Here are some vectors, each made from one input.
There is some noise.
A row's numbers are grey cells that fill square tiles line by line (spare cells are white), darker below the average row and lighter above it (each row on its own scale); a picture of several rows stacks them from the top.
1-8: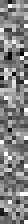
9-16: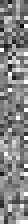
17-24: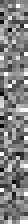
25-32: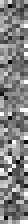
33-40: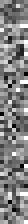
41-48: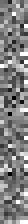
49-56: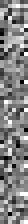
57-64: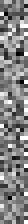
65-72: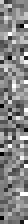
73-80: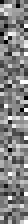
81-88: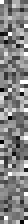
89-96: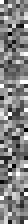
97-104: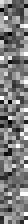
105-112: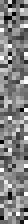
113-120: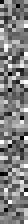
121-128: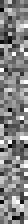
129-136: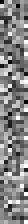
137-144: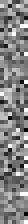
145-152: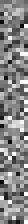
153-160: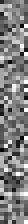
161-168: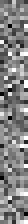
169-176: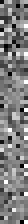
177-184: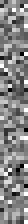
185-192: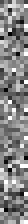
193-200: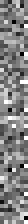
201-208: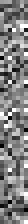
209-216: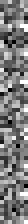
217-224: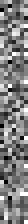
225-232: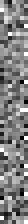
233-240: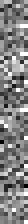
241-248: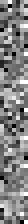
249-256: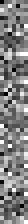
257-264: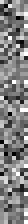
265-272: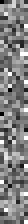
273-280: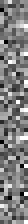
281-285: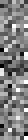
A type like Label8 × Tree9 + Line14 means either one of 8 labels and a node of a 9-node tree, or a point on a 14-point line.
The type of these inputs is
(Circle9 + Unit) × Label12.
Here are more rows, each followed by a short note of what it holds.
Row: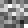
a point on a 9-point circle and one of 12 labels
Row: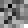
one of 12 labels
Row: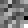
one of 12 labels
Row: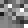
a point on a 9-point circle and one of 12 labels
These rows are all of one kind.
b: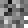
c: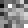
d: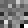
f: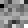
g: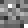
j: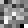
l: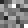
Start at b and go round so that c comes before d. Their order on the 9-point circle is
b, f, l, g, c, d, j.
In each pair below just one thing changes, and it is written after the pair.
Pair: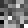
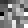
the place on the 9-point circle
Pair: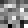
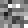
the label
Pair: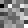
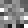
the label
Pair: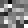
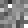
the place on the 9-point circle
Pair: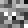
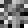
the label
